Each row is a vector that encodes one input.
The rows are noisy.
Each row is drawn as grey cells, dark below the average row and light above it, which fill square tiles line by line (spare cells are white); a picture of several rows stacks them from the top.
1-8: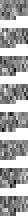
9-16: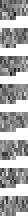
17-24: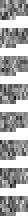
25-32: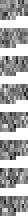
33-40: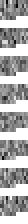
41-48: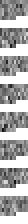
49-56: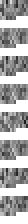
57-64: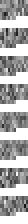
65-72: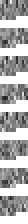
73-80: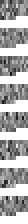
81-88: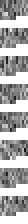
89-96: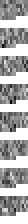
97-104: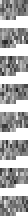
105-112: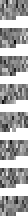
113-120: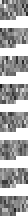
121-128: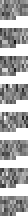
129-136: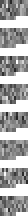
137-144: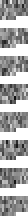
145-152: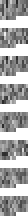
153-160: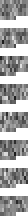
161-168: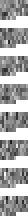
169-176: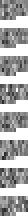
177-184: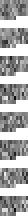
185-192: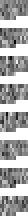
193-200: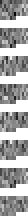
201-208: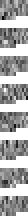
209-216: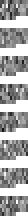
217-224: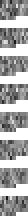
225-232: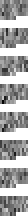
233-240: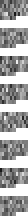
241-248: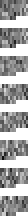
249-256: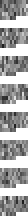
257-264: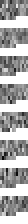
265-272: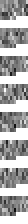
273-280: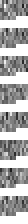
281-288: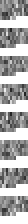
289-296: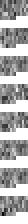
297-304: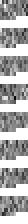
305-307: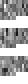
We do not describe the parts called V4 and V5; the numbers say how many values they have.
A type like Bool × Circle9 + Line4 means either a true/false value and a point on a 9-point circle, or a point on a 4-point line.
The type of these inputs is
(Bool × Line8 + V4 × V5) × Line6.
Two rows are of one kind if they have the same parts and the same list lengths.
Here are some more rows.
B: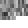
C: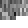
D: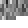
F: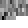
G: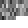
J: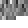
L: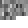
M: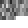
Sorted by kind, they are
B, F, G, M
C, D, J, L

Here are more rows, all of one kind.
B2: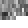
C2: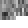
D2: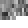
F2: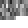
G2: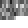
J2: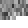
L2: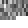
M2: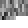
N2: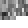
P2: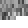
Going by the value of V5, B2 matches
L2, M2 and N2.
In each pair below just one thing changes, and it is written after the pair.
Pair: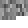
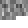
the true/false value
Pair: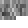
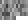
the place on the 8-point line
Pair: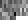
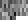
the place on the 8-point line
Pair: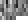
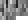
the place on the 8-point line
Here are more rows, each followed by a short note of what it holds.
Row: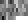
a point on a 6-point line, a value of V4 and a value of V5
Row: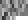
a point on a 6-point line, a value of V4 and a value of V5
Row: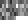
a point on a 6-point line, a value of V4 and a value of V5
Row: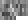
a point on a 6-point line, a point on an 8-point line and a true/false value
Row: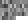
a point on a 6-point line, a point on an 8-point line and a true/false value
